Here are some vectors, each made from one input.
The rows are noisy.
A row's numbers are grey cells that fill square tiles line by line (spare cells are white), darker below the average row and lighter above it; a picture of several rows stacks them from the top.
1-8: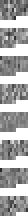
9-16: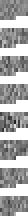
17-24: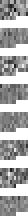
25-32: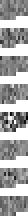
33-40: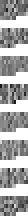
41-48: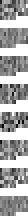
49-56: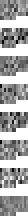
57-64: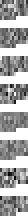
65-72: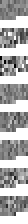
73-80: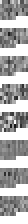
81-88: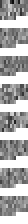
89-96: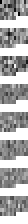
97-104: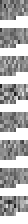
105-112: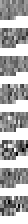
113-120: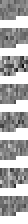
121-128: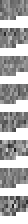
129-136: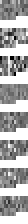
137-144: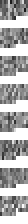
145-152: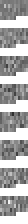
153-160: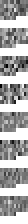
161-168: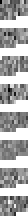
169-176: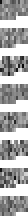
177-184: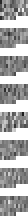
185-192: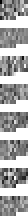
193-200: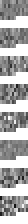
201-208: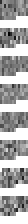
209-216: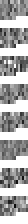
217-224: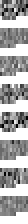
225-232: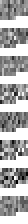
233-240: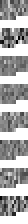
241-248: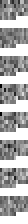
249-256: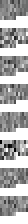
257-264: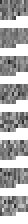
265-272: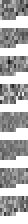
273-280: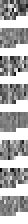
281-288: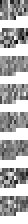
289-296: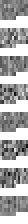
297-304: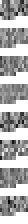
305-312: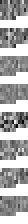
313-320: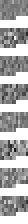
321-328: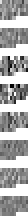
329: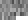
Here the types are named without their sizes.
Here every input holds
a list of points on a line.
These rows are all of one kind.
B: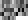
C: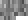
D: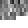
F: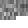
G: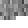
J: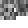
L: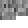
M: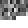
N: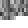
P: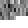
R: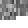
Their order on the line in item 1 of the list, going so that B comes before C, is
P, F, L, R, D, B, N, G, J, C, M.
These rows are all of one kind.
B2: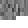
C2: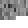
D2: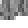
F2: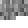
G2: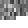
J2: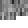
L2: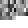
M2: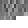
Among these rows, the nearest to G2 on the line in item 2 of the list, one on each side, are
B2 and L2.
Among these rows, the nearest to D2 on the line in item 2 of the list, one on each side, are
C2 and M2.
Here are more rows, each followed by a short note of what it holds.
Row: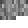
the empty list
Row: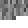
a list of one item
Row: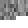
a list of one item
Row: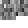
a list of one item
